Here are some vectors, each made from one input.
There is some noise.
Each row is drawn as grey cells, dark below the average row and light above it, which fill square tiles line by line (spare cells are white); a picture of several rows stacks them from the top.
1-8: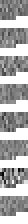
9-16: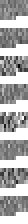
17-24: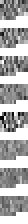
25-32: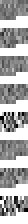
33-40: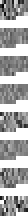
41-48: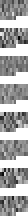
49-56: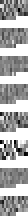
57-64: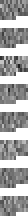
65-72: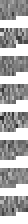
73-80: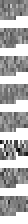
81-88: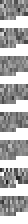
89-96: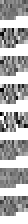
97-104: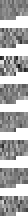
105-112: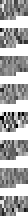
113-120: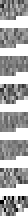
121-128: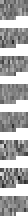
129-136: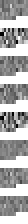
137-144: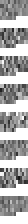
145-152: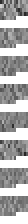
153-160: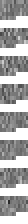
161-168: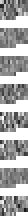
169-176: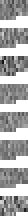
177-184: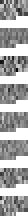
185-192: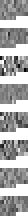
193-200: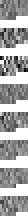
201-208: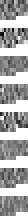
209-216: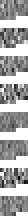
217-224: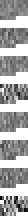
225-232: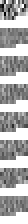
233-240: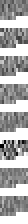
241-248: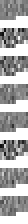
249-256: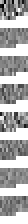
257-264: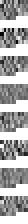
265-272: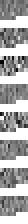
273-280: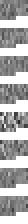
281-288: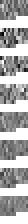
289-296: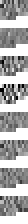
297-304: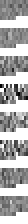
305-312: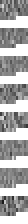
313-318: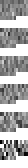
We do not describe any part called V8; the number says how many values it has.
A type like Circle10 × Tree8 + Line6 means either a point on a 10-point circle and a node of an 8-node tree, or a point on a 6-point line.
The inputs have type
List2(Line7 × V8).
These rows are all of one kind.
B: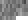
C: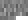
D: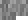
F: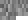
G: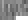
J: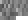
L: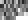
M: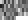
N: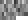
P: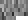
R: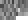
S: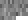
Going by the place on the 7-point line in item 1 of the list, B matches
P and S.
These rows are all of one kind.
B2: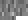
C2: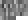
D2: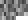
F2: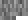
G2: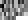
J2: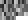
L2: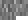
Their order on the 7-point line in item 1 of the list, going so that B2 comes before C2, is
F2, B2, G2, J2, D2, L2, C2.
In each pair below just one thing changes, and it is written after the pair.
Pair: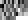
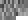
the place on the 7-point line in item 2 of the list
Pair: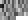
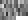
the value of V8 in item 1 of the list
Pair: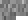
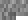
the value of V8 in item 2 of the list
